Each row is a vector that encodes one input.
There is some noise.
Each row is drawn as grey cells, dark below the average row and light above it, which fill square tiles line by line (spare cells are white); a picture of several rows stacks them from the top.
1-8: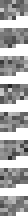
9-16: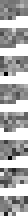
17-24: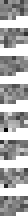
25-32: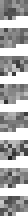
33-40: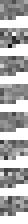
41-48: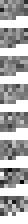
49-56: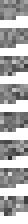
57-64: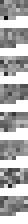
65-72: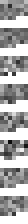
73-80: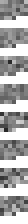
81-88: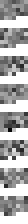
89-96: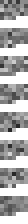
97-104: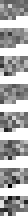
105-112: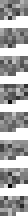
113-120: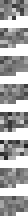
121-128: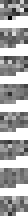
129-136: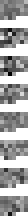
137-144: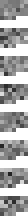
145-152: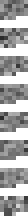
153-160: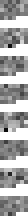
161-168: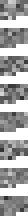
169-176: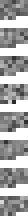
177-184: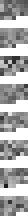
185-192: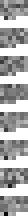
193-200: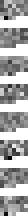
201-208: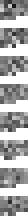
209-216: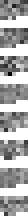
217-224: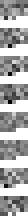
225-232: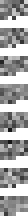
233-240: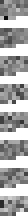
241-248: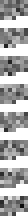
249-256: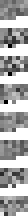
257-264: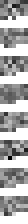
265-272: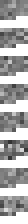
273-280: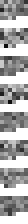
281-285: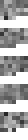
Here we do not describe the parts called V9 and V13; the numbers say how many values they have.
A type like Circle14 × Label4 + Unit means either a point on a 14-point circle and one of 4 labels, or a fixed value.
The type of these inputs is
(Bool × Bool × Bool × Bool + V9) × V13 + Line8.
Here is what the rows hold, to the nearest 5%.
About 20% of them hold a point on an 8-point line. The rest hold a value of V13, together with either four true/false values, or a value of V9.
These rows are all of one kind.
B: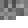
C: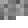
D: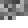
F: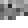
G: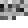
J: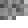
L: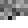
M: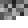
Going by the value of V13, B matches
D and L.
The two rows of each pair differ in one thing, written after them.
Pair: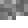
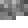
one of the four true/false values
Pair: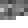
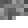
the value of V13
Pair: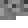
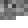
one of the four true/false values
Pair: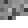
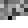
one of the four true/false values
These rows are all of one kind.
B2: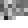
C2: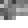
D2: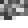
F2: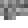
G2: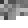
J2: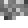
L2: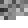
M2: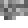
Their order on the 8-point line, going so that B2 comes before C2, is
J2, M2, F2, B2, D2, G2, C2, L2.
